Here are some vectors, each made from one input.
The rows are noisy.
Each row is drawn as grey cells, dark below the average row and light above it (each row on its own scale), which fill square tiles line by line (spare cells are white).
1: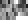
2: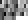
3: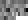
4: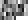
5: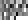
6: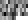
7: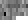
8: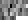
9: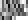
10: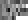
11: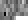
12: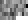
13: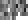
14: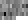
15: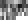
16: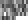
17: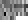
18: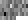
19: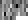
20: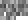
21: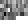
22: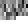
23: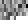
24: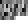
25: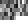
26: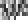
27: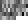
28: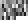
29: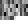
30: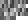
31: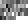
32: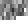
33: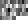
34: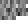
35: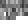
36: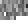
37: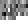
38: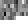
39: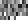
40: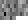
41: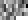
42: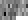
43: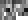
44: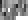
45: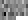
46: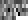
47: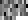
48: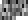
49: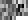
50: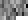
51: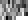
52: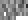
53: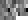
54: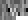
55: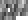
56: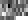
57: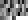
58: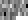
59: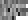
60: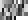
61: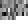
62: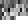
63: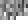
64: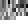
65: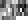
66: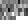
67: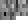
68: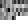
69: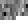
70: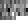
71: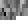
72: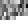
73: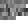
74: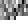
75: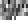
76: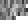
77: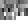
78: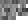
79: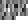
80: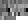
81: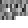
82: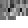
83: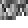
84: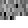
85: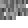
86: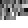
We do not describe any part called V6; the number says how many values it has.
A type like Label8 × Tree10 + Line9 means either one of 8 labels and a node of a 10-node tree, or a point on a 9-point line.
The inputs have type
(Bool × Bool × Bool + V6) × Line5.
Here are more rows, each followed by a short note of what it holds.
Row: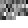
a point on a 5-point line and a value of V6
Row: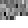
a point on a 5-point line and three true/false values
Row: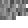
a point on a 5-point line and a value of V6
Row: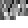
a point on a 5-point line and a value of V6
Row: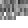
a point on a 5-point line and a value of V6
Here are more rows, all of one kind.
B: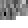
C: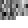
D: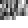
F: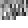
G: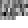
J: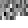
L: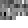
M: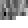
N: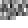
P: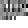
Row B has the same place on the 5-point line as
D, F and M.
